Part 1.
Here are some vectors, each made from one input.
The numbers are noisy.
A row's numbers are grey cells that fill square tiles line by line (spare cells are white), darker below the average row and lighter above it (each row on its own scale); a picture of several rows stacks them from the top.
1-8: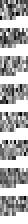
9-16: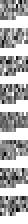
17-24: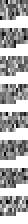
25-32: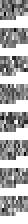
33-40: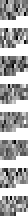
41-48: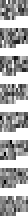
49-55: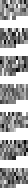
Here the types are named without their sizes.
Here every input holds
a point on a line, together with either a fixed value, or three true/false values.
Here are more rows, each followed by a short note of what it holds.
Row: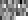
a point on a line
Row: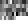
a point on a line
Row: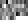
a point on a line
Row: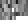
a point on a line
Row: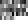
a point on a line
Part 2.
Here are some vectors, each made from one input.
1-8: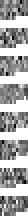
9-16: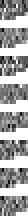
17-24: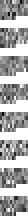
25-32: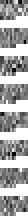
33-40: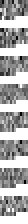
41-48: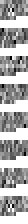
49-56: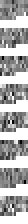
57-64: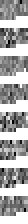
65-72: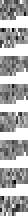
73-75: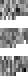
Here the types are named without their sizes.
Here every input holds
either a point on a circle, or three true/false values.
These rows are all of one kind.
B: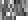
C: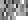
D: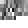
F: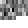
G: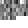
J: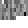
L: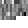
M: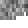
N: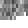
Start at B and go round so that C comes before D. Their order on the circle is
B, L, J, G, C, N, M, F, D.
